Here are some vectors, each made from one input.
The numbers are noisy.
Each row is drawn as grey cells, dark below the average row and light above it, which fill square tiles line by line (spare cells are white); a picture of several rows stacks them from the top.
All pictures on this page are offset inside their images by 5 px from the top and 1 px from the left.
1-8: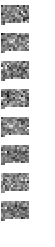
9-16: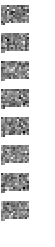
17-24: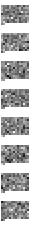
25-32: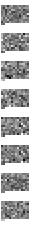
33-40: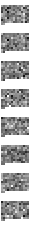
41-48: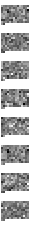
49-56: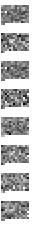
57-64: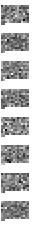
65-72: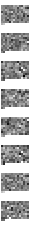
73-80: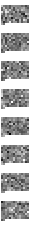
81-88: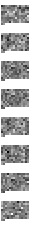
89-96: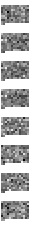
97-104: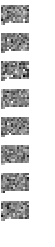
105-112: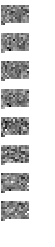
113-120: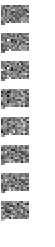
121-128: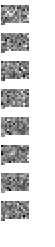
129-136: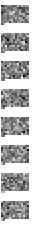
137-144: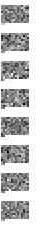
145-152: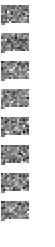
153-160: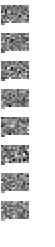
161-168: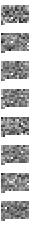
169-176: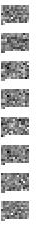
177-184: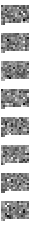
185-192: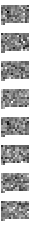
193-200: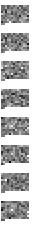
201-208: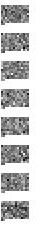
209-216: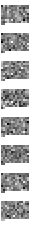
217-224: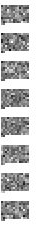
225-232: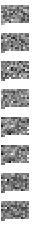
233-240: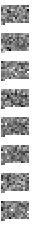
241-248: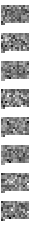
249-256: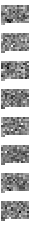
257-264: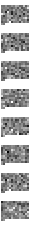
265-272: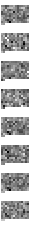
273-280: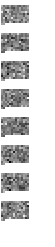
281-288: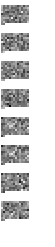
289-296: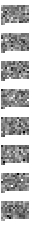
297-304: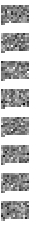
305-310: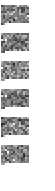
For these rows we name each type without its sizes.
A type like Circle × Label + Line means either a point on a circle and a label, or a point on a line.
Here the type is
Bool × Label × (Line + Tree).
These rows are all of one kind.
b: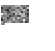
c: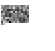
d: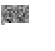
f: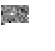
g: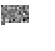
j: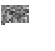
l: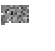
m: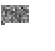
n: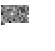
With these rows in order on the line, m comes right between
j and l.
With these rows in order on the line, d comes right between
b and l.
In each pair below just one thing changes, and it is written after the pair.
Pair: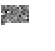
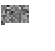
the true/false value
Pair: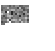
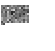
the true/false value
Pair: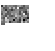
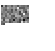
the place on the line
